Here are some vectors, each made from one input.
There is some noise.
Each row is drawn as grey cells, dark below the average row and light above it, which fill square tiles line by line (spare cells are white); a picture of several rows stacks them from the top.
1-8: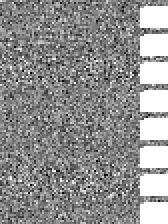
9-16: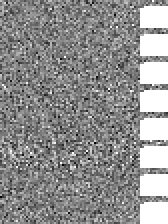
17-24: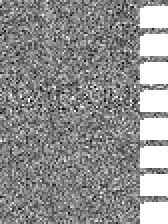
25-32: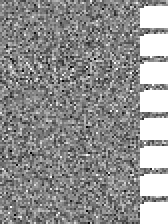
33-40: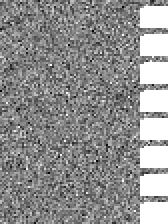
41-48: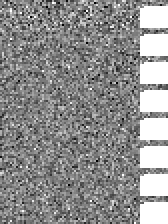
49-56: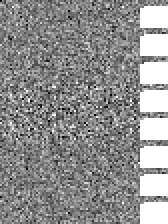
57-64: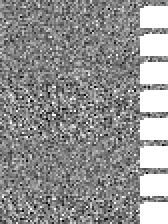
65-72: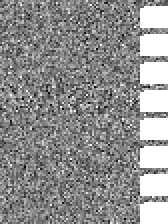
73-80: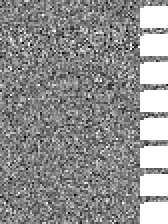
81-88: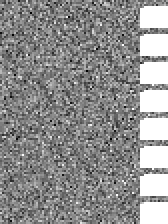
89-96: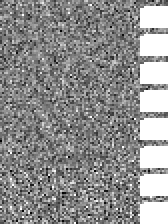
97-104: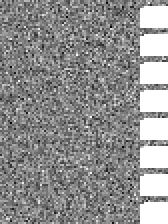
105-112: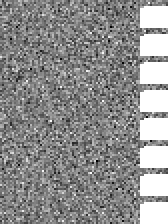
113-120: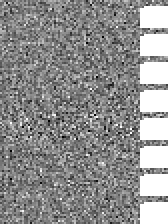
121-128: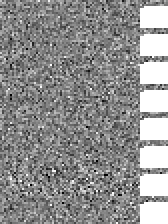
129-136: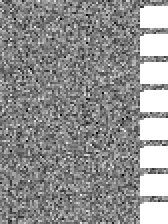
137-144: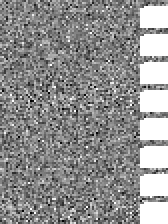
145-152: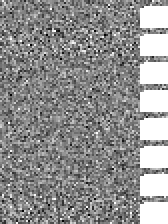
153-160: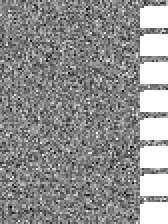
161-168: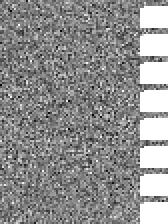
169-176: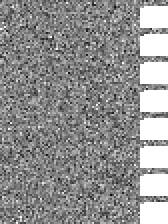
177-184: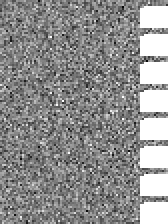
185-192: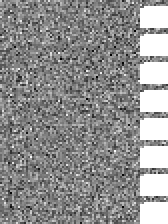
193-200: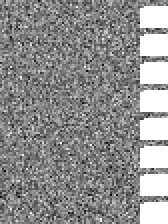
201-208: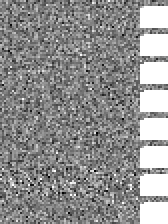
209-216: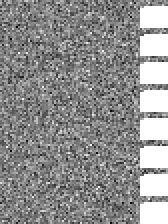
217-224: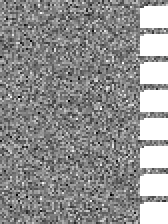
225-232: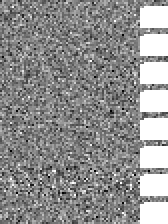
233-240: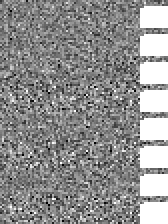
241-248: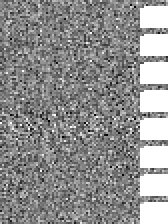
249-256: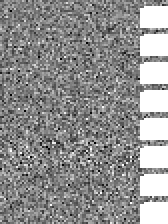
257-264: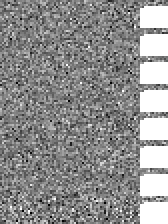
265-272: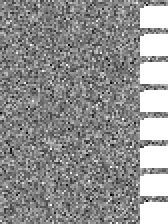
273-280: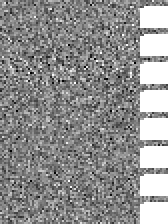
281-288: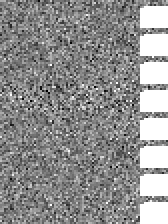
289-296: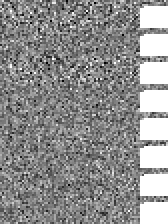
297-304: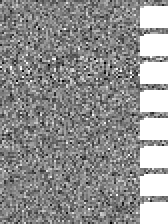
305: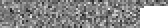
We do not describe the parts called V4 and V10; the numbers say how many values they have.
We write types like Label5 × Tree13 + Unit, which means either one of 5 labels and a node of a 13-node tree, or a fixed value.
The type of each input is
(Bool × Bool × Bool + Circle11) × V10 + V4.
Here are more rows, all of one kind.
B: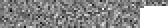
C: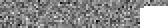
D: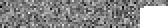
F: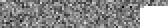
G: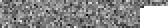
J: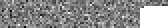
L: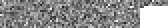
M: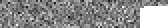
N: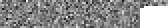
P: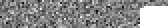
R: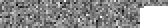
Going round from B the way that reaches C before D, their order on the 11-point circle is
B, G, P, L, F, C, N, D, J, M, R.
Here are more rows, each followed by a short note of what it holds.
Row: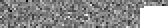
three true/false values and a value of V10
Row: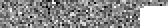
a value of V4
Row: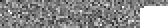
a point on an 11-point circle and a value of V10
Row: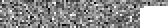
a value of V4
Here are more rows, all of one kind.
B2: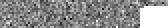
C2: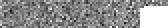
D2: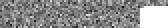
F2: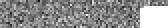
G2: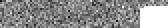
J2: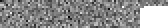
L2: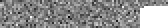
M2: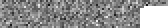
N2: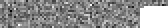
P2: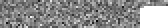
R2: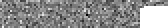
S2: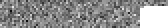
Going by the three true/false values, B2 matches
G2 and R2.
